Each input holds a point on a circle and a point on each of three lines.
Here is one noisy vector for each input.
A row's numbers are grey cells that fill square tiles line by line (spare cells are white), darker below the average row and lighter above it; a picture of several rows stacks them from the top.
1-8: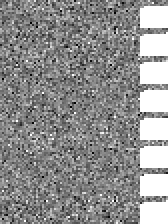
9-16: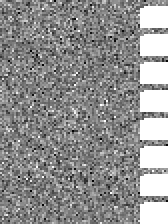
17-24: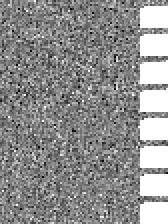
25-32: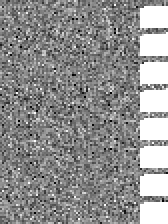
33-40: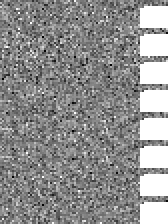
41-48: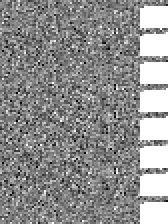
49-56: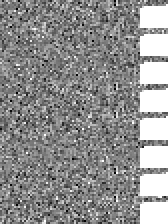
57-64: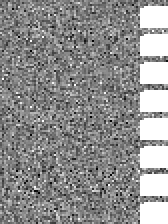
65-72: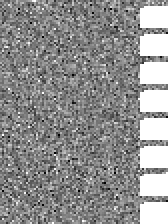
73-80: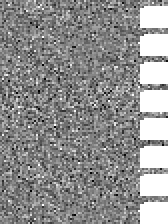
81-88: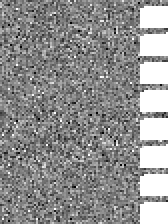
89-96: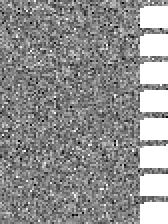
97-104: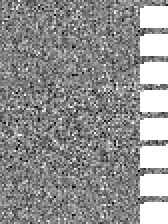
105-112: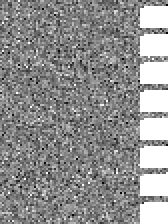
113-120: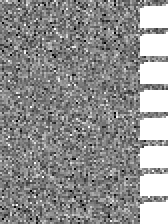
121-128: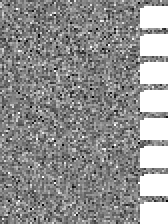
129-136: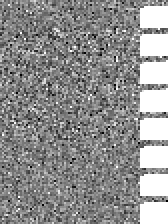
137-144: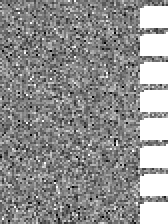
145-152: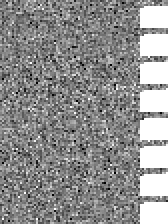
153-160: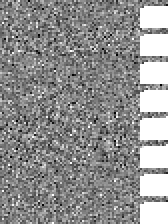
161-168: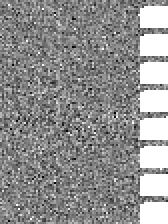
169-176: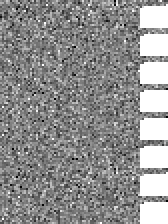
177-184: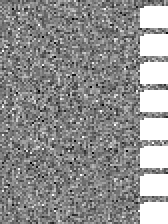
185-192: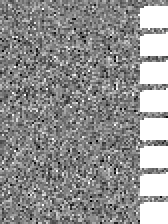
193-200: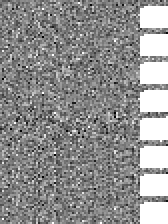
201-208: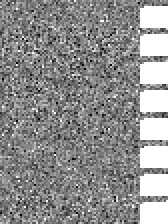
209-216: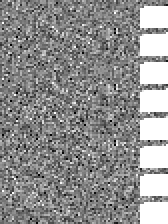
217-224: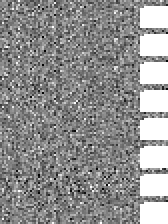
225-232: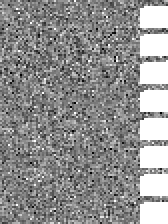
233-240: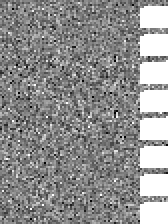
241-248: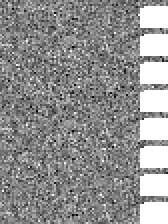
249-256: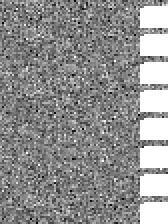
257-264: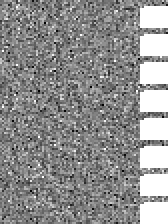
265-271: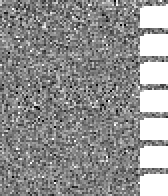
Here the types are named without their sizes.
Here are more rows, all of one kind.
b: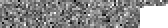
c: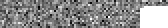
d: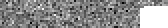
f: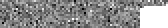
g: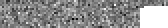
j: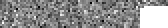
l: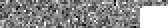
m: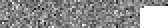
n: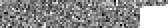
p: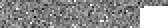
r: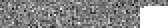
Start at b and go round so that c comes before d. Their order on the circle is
b, n, l, c, j, m, p, g, r, d, f.
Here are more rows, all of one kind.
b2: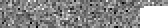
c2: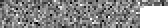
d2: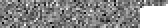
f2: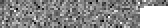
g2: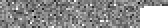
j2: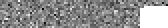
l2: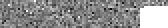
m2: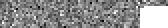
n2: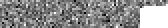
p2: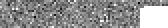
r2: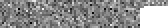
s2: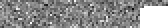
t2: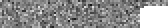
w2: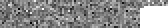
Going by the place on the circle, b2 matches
l2, r2 and w2.
